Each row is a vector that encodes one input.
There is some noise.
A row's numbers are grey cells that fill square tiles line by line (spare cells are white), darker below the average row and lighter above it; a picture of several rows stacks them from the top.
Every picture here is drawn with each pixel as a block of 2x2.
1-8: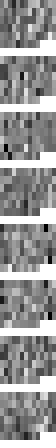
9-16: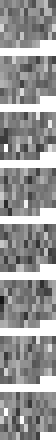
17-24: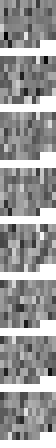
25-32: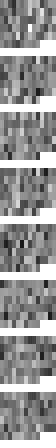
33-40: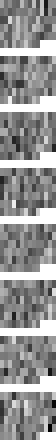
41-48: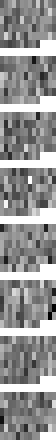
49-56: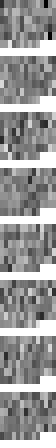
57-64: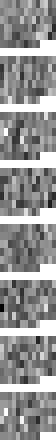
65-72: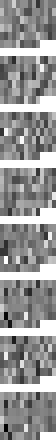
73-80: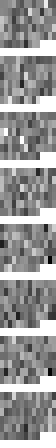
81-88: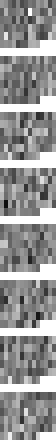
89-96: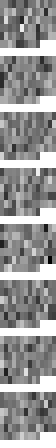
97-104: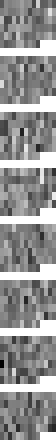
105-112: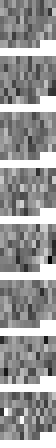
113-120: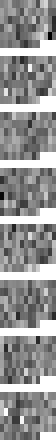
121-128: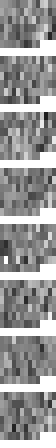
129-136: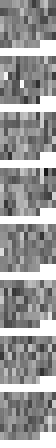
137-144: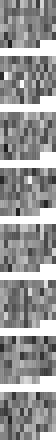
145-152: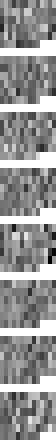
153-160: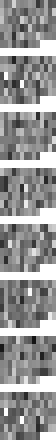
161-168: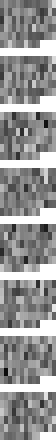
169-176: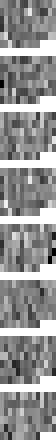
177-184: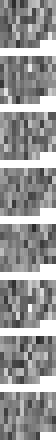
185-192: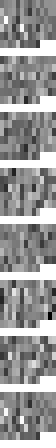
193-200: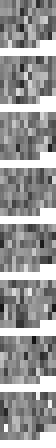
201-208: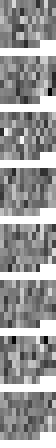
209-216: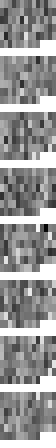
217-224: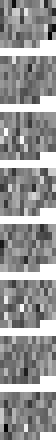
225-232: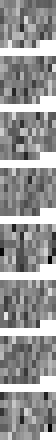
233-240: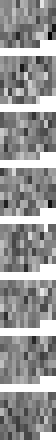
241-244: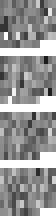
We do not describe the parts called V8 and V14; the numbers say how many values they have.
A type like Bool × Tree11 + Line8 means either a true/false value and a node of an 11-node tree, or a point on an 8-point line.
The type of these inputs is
Bool × (Circle6 + V8) × V14.
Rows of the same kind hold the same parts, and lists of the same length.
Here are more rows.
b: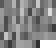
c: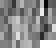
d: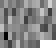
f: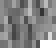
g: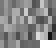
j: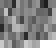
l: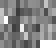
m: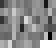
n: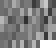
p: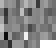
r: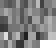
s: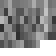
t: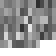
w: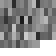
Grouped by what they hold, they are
b, c, d, g, j, m, p
f, l, n, r, s, t, w

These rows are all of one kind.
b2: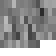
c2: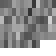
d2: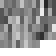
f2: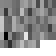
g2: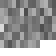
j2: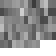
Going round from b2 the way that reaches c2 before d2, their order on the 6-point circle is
b2, g2, f2, c2, d2, j2.
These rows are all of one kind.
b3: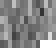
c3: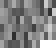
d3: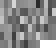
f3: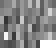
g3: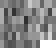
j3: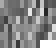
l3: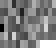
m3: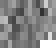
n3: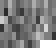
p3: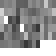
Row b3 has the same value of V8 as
d3 and f3.
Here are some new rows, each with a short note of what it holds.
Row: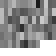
a true/false value, a value of V8 and a value of V14
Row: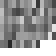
a true/false value, a value of V8 and a value of V14
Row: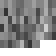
a true/false value, a value of V8 and a value of V14
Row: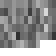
a point on a 6-point circle, a true/false value and a value of V14
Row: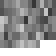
a point on a 6-point circle, a true/false value and a value of V14
